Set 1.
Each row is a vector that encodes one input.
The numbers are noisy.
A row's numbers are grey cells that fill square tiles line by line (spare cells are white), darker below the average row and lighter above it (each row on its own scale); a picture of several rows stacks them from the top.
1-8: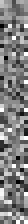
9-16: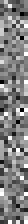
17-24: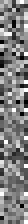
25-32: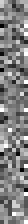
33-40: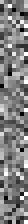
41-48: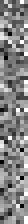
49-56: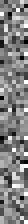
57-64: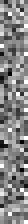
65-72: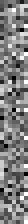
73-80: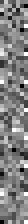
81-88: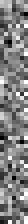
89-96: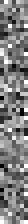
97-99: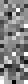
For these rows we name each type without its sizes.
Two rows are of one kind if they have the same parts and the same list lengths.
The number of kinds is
2.
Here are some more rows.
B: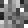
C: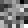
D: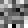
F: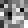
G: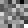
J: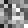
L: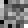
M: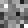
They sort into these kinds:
B, C, D, G, M
F, J, L

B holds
a point on a line.
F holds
a node of a tree.
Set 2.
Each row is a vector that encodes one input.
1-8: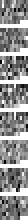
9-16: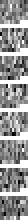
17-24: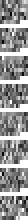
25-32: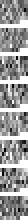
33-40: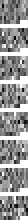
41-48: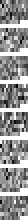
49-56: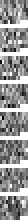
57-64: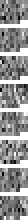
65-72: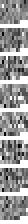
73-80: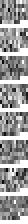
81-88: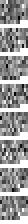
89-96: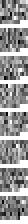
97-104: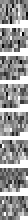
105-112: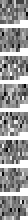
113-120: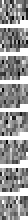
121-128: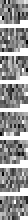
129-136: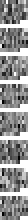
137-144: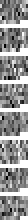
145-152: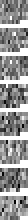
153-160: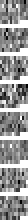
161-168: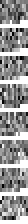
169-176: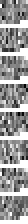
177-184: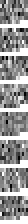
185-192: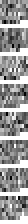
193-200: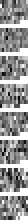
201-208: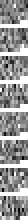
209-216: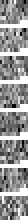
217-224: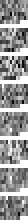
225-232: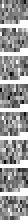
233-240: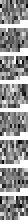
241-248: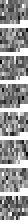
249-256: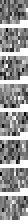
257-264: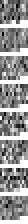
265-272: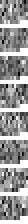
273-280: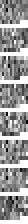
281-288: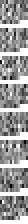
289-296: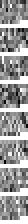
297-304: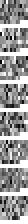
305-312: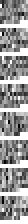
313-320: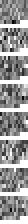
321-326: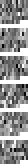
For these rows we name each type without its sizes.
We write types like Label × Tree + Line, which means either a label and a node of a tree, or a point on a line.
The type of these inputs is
Line + Tree.
